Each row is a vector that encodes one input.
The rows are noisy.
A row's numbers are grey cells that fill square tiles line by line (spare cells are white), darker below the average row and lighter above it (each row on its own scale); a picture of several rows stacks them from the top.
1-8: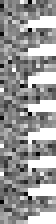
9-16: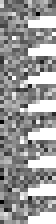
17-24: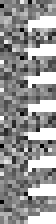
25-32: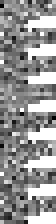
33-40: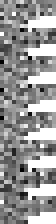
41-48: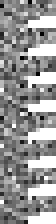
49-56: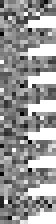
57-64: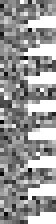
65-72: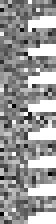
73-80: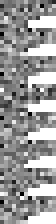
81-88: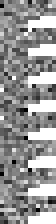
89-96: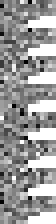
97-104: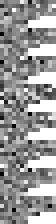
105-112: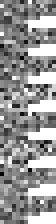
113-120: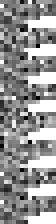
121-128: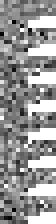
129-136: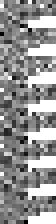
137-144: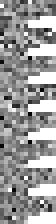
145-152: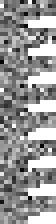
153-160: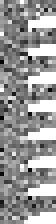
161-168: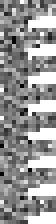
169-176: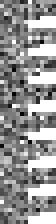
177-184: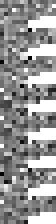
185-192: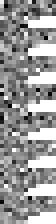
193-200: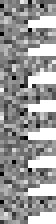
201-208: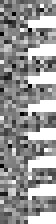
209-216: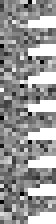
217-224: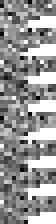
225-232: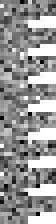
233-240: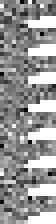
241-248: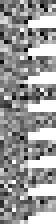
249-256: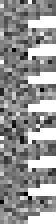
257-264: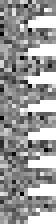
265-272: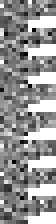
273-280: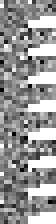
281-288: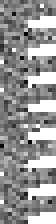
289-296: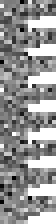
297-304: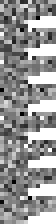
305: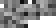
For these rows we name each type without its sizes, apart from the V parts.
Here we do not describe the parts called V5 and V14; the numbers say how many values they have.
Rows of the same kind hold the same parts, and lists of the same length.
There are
2 kinds of row.
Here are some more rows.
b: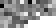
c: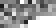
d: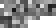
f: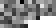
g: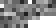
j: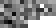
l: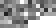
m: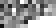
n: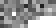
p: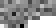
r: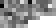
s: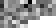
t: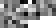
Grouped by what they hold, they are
b, f, j, l, p, r, t
c, d, g, m, n, s

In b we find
a point on a line, a true/false value and a value of V14.
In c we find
a true/false value, a value of V5 and a value of V14.
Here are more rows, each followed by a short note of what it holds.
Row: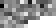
a true/false value, a value of V5 and a value of V14
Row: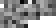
a point on a line, a true/false value and a value of V14
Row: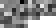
a true/false value, a value of V5 and a value of V14
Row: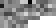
a point on a line, a true/false value and a value of V14
